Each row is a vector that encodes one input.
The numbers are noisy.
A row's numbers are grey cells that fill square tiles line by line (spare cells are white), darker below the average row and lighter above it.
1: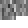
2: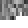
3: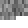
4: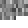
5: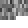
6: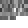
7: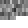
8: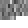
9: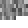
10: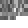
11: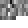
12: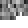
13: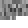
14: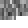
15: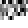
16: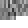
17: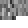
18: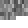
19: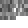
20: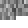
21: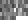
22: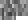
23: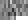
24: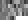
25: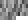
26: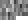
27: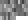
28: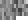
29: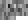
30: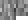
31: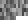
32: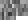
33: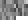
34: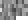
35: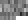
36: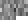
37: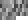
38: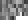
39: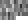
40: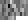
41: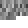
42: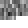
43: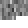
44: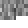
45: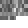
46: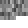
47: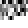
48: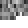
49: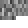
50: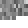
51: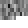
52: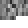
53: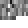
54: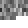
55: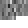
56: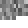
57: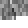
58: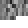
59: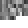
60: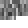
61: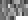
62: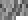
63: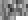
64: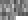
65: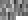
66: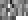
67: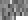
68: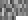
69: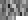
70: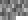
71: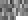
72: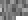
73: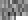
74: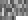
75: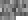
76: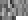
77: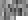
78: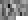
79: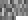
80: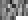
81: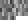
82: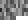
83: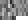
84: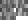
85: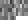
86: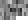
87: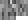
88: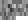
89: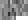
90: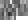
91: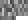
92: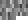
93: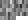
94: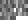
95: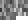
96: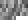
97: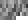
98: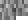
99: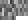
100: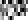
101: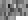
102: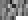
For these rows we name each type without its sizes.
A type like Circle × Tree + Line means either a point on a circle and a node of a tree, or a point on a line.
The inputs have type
List(Line).
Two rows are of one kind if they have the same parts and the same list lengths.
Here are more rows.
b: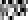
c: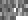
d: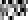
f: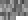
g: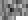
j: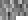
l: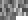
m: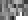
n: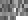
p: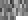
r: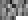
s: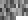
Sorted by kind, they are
b, d
c, l, m, n, p, r, s
f, g, j

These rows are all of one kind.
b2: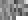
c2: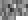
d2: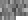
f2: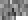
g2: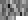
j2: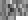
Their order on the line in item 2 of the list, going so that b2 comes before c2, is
b2, c2, f2, d2, j2, g2.
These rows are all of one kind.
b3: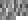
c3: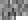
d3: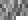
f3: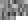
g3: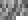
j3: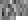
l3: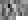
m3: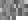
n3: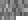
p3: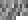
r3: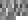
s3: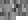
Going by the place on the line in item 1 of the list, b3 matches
d3, g3, p3 and r3.
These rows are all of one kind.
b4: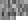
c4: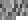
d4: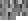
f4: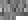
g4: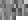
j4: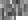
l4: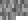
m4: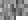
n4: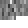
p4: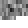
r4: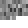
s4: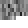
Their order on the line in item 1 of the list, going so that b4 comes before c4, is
j4, b4, n4, s4, p4, r4, g4, m4, f4, l4, d4, c4.
